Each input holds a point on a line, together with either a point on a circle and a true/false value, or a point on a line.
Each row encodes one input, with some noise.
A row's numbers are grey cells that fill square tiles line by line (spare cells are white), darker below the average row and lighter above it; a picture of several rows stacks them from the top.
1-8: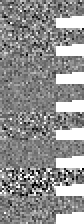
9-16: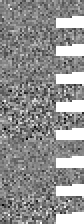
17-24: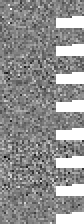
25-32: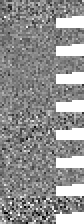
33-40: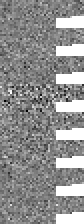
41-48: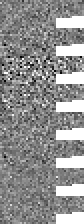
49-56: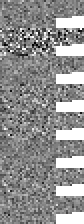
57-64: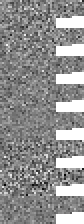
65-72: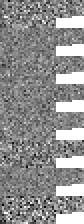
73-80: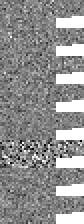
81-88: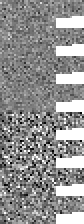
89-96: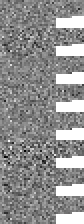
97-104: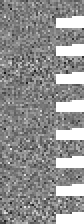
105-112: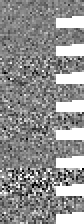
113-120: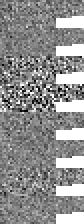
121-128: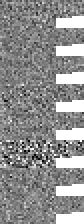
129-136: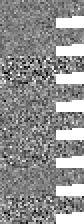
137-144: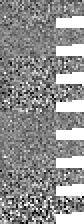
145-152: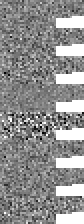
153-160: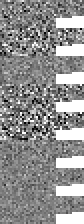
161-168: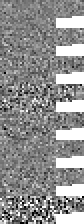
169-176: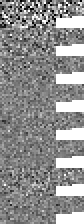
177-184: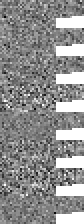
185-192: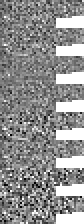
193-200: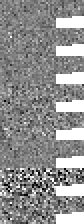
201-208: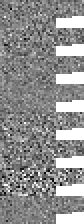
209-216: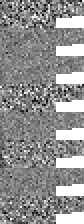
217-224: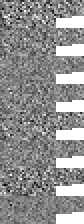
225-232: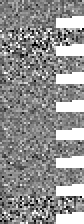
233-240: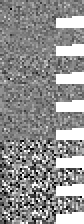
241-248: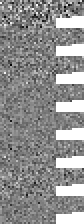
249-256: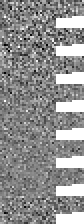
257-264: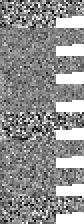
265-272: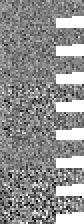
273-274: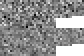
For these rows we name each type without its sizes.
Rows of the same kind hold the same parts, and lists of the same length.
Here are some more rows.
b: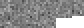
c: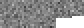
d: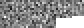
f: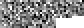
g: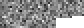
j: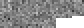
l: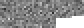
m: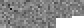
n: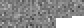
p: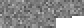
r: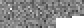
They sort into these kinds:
b, f, g, j, n, r
c, d, l, m, p

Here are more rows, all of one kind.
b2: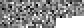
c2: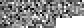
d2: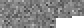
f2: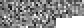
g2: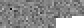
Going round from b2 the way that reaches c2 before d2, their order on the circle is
b2, c2, d2, f2, g2.
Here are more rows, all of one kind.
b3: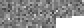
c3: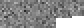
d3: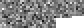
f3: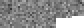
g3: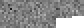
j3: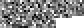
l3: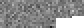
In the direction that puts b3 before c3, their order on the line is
b3, f3, g3, d3, j3, l3, c3.
